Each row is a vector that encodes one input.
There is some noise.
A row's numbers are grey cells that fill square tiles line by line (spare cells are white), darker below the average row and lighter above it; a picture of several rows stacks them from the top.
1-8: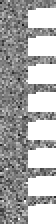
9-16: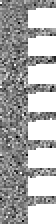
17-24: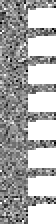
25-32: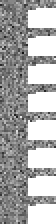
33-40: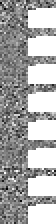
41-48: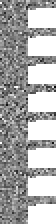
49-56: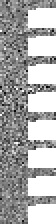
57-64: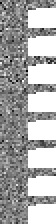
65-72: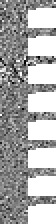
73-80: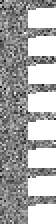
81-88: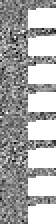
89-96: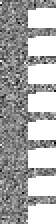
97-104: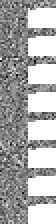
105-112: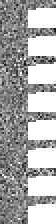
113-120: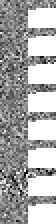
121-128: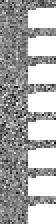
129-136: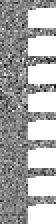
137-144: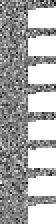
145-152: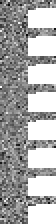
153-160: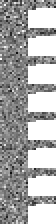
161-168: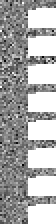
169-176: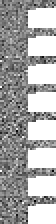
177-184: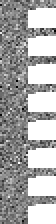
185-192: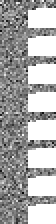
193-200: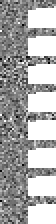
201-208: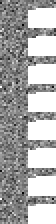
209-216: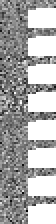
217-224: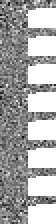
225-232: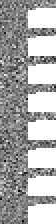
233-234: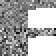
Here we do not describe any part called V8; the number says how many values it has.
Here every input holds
a value of V8, together with either one of 9 labels, or a node of an 11-node tree.
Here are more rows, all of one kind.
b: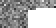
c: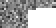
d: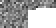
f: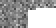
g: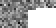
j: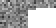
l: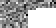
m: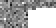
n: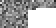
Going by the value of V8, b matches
f and g.
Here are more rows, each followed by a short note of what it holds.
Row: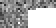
a node of an 11-node tree and a value of V8
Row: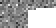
a node of an 11-node tree and a value of V8
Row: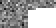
a node of an 11-node tree and a value of V8
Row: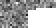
one of 9 labels and a value of V8
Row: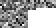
one of 9 labels and a value of V8
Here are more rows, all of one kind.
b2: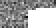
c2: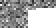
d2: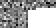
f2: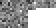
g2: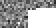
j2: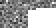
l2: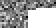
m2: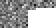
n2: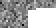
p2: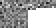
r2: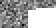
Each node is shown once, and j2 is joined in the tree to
l2 and p2.
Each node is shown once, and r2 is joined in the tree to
m2.
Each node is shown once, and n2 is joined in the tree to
g2.
